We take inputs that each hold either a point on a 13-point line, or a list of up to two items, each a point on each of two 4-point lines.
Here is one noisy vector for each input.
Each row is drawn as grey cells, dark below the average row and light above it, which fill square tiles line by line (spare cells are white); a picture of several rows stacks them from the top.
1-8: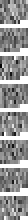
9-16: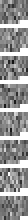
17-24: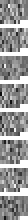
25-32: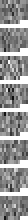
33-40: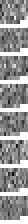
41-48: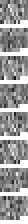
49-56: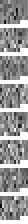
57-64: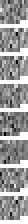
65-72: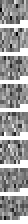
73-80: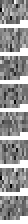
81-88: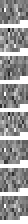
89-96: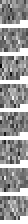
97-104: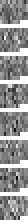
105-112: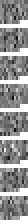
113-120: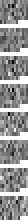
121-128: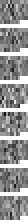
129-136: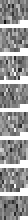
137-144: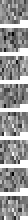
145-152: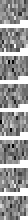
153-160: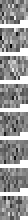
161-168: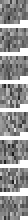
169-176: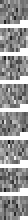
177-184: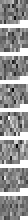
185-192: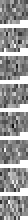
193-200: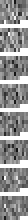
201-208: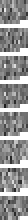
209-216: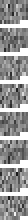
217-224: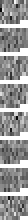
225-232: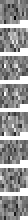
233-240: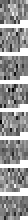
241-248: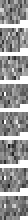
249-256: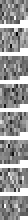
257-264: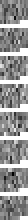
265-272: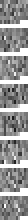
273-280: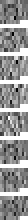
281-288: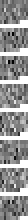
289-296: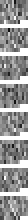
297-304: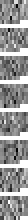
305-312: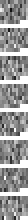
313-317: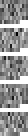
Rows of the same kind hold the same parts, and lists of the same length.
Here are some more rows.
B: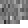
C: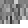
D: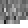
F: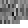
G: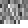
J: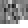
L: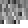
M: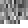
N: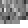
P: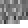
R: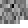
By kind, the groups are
B, F, J
C, G, L, M
D, N, P
R

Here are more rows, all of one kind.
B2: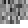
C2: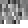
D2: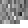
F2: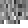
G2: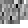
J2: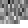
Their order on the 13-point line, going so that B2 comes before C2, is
G2, B2, J2, D2, F2, C2.
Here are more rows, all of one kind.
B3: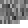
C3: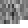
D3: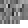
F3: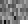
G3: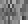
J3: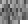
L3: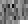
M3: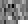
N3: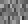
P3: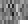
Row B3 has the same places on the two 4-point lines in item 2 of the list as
G3, L3, M3 and P3.
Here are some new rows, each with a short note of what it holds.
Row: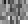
a point on a 13-point line
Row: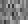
a list of two items
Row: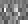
a list of one item
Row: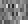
a list of two items
